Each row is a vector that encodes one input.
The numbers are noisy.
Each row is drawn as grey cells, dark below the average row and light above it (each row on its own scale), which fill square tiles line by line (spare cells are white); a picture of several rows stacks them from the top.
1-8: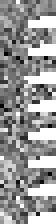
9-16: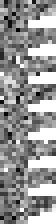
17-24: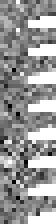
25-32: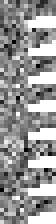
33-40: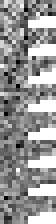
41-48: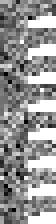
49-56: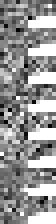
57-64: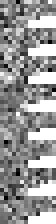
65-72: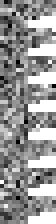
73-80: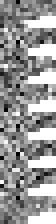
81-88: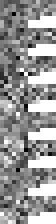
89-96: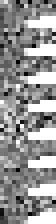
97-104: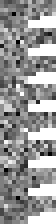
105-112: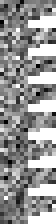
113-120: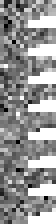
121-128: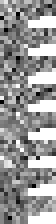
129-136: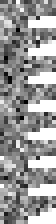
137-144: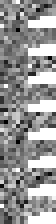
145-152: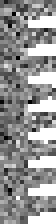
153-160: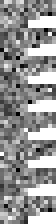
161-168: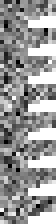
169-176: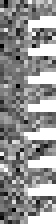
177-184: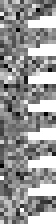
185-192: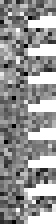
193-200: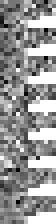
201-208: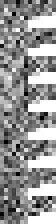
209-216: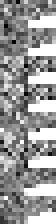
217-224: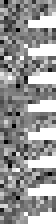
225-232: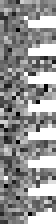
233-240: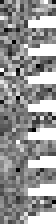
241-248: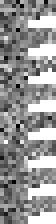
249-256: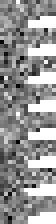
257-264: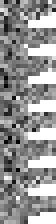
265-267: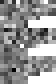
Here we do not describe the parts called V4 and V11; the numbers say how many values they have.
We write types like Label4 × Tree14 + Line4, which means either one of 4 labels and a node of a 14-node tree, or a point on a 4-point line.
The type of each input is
Bool × Line5 × List2(V11) + (Circle5 + Unit) × V4.
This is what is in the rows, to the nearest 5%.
About 75% of them hold a point on a 5-point line and a true/false value, together with a list of up to two values of V11. The rest hold a value of V4, together with either a point on a 5-point circle, or a fixed value.
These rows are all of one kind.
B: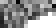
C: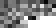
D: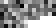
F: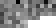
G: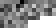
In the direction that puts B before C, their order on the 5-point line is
D, B, G, F, C.
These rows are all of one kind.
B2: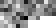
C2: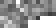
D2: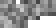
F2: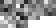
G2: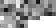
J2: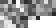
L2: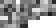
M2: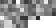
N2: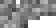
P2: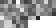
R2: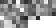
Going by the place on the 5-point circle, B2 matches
F2 and G2.
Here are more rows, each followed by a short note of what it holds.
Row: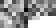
a value of V4
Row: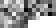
a value of V4
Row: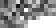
a point on a 5-point line and a true/false value, together with a list of one item
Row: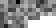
a point on a 5-point line and a true/false value, together with a list of two items
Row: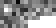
a point on a 5-point line and a true/false value, together with a list of one item
